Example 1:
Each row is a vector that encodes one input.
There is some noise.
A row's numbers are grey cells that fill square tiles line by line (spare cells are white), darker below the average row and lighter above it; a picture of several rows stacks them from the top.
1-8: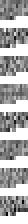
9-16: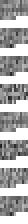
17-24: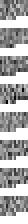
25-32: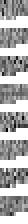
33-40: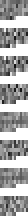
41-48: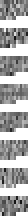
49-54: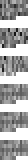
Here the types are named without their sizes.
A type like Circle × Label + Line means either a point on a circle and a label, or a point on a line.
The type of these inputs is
Tree.
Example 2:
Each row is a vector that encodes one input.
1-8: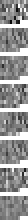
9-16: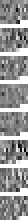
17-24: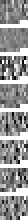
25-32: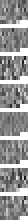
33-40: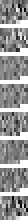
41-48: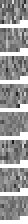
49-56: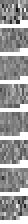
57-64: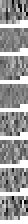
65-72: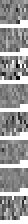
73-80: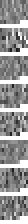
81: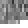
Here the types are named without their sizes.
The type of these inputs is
Label.
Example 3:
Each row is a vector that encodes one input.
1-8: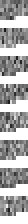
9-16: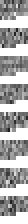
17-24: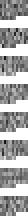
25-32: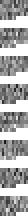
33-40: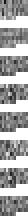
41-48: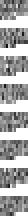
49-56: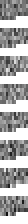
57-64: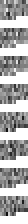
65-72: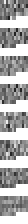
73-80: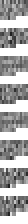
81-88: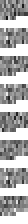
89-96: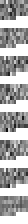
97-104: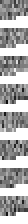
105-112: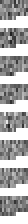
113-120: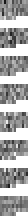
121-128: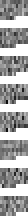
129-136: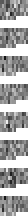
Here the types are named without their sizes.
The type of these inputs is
Tree.
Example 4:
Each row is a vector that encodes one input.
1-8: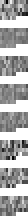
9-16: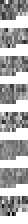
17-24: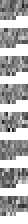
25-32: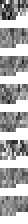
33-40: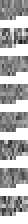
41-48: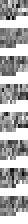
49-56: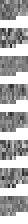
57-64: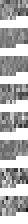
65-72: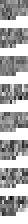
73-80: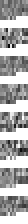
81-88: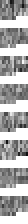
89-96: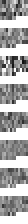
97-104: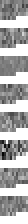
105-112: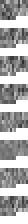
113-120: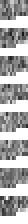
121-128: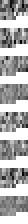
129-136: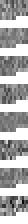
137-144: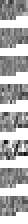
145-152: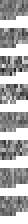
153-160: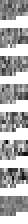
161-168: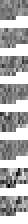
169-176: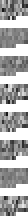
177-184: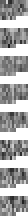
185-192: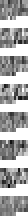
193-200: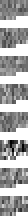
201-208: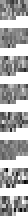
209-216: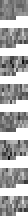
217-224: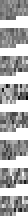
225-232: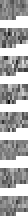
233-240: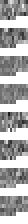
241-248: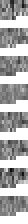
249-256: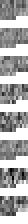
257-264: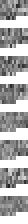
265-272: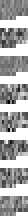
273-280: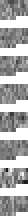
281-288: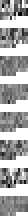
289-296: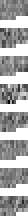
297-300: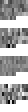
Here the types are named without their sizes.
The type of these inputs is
Line.
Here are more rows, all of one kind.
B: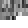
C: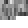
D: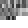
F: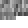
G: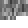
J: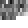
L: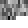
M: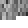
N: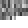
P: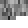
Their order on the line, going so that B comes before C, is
J, D, F, M, G, B, N, L, P, C.
